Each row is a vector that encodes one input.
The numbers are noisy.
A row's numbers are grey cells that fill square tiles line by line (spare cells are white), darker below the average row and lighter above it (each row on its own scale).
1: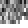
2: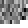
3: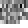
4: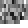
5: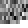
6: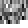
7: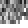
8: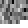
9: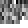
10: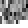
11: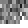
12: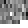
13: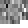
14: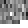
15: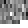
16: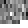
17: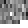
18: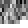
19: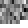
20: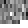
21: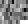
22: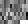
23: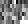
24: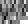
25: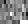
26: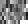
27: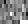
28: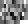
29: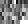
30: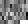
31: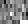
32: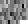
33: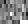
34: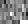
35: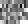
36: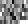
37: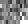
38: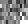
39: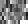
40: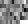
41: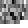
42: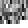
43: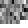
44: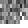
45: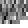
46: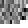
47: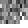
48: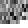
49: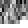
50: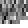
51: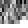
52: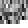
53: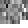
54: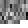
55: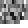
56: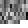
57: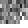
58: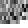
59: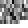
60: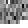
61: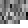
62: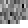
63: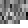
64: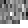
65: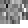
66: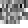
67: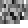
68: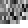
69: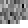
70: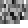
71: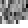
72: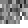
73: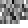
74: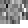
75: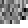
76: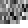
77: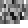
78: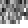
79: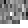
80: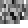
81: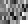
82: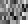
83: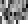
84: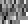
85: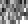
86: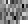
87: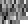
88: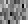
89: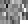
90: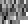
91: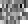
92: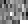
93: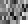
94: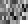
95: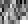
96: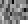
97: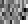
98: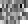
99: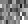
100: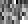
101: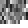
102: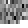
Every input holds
either a point on a 9-point circle, or a point on a 10-point circle, or a fixed value.
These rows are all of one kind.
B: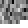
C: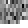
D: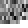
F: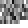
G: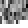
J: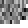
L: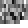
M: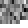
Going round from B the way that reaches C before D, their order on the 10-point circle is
B, G, C, D, L, F, M, J.
